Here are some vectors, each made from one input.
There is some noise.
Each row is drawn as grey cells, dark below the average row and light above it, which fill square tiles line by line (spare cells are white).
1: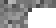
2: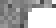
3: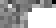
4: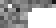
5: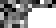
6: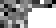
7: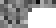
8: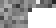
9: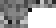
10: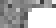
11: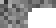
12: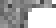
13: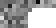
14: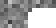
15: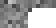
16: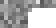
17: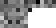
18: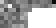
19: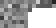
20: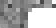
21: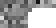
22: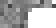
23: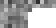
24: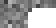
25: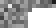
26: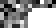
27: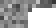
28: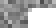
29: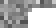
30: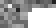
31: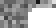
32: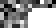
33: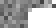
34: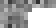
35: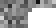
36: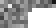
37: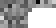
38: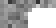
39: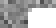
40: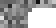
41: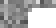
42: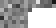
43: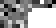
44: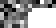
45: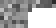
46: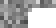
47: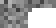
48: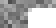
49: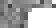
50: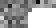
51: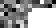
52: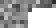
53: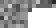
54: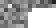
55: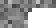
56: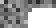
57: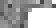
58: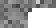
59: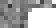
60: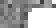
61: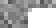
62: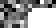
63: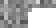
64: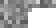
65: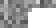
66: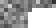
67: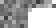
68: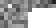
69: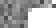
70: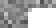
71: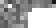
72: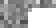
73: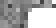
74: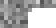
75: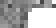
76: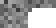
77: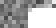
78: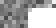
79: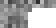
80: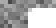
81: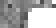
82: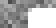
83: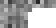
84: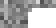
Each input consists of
a true/false value, together with a list of up to two points on a 5-point line.
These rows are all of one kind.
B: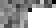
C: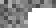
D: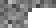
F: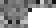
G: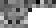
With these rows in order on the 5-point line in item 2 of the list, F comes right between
B and C.
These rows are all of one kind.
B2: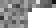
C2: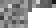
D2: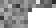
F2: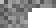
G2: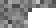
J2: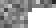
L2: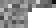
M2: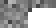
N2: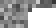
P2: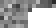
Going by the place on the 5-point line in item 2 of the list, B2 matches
F2 and G2.
